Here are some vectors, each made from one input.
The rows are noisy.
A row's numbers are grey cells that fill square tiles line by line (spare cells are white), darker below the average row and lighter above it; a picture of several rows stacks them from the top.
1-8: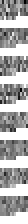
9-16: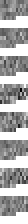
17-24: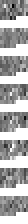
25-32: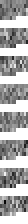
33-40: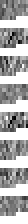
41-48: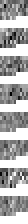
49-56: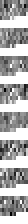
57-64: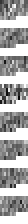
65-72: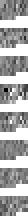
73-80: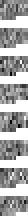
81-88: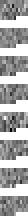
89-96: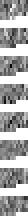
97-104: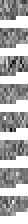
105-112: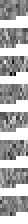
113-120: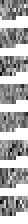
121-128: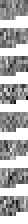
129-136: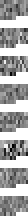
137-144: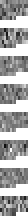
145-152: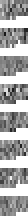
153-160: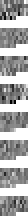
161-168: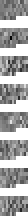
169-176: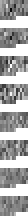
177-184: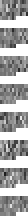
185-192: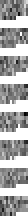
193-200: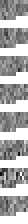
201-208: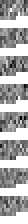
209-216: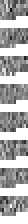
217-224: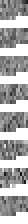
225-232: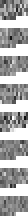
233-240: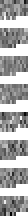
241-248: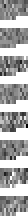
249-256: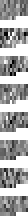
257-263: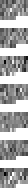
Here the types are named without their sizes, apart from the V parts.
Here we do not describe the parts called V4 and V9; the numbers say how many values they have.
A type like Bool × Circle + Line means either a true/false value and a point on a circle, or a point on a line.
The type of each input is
Bool × (Circle + V9) × V4.
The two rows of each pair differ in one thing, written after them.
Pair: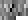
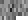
the value of V9
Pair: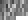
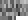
the value of V9
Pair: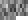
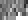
the value of V9
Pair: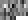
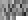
the true/false value
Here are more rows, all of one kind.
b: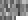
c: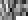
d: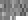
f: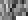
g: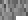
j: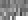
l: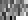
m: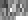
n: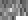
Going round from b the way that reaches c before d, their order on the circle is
b, g, f, j, c, l, n, d, m.
